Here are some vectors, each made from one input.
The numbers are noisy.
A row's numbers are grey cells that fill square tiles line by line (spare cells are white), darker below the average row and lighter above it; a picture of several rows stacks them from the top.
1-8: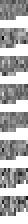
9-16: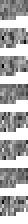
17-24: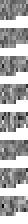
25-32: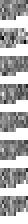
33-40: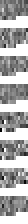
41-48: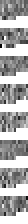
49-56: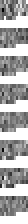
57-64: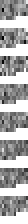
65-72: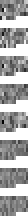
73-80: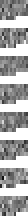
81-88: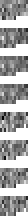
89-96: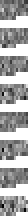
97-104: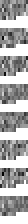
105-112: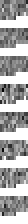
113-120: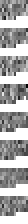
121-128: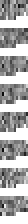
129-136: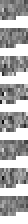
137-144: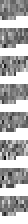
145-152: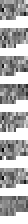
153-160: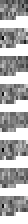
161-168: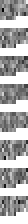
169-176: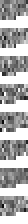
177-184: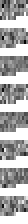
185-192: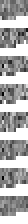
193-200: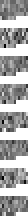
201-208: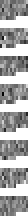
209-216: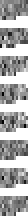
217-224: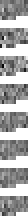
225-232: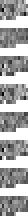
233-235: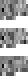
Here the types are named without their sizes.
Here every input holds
a point on a line.
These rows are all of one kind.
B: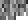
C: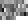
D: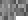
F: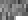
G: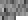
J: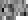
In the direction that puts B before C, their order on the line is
B, G, D, F, J, C.
